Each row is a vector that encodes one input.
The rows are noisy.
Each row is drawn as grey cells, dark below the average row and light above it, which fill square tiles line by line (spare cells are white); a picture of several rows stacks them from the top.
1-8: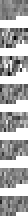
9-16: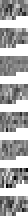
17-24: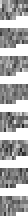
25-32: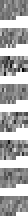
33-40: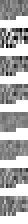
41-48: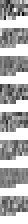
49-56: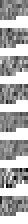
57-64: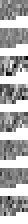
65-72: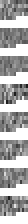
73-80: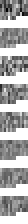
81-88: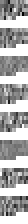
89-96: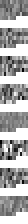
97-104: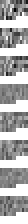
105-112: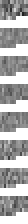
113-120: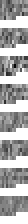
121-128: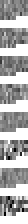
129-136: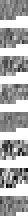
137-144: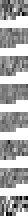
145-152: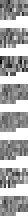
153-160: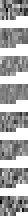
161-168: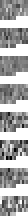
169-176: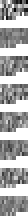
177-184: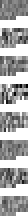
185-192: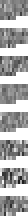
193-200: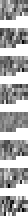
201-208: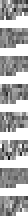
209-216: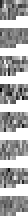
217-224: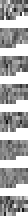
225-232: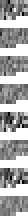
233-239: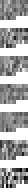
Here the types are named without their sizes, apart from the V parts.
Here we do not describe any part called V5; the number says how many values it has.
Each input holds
a label and a point on a line, together with a list of items, each a true/false value and a value of V5.
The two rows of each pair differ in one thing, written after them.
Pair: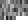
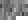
the true/false value in item 1 of the list
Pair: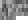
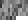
the label
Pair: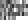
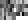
the true/false value in item 2 of the list
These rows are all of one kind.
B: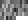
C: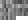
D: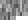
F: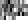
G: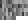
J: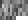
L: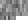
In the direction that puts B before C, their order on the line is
G, F, B, J, L, C, D.
